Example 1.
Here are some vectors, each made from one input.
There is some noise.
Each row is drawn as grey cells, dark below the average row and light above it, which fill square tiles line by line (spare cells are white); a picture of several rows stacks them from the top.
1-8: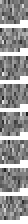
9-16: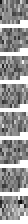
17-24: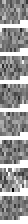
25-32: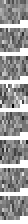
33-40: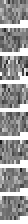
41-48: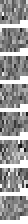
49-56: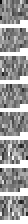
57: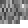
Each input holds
either one of 4 labels, or four true/false values.
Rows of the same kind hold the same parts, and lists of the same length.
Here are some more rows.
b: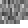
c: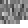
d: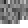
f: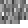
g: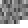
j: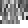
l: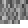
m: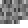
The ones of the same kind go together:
b, c, d, f, g, l, m
j

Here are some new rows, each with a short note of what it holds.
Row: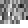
one of 4 labels
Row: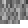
four true/false values
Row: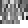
one of 4 labels
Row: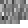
four true/false values
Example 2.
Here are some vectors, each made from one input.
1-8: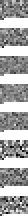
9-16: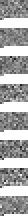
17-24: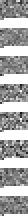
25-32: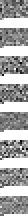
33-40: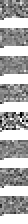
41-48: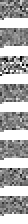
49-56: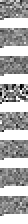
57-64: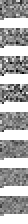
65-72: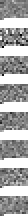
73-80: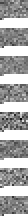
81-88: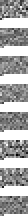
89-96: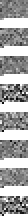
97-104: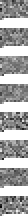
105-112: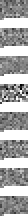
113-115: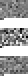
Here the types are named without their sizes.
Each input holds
a node of a tree and a true/false value.
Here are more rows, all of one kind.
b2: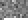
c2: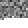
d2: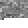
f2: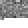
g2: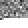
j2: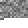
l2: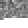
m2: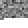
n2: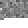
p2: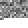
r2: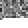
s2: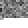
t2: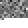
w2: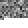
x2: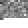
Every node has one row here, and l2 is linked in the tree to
g2 and t2.
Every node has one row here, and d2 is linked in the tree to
j2 and n2.
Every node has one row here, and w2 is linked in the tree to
g2 and x2.
